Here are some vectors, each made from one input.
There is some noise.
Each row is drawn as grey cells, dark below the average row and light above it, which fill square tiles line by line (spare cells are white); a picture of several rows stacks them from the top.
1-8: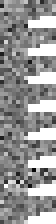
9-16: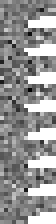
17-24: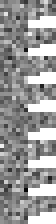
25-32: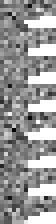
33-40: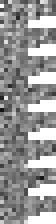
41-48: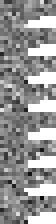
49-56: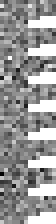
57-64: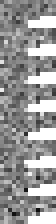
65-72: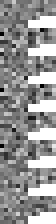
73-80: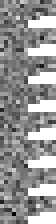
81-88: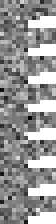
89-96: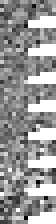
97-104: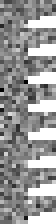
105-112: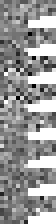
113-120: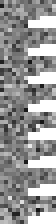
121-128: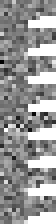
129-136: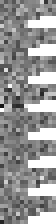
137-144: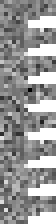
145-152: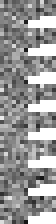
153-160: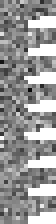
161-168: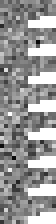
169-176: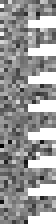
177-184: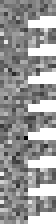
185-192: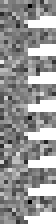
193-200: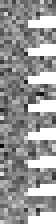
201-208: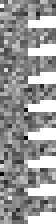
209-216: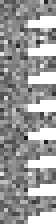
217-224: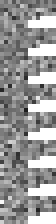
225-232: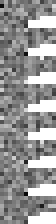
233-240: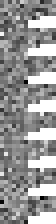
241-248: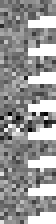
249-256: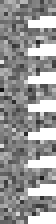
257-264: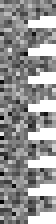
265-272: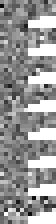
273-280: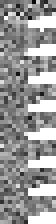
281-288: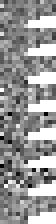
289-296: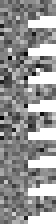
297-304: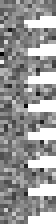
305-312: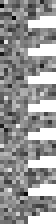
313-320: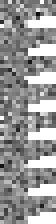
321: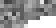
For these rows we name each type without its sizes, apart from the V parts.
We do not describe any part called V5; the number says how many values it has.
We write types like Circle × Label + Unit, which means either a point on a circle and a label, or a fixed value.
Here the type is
List(Bool × V5).
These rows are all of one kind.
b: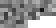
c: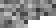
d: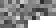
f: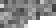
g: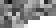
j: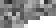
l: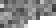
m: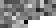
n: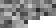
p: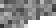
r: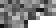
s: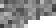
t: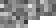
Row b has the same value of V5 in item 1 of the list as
g and j.
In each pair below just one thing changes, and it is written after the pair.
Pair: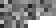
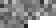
the value of V5 in item 1 of the list
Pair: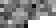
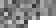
the true/false value in item 1 of the list
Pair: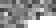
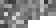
the value of V5 in item 1 of the list
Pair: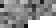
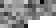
the value of V5 in item 2 of the list
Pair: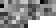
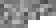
the true/false value in item 1 of the list
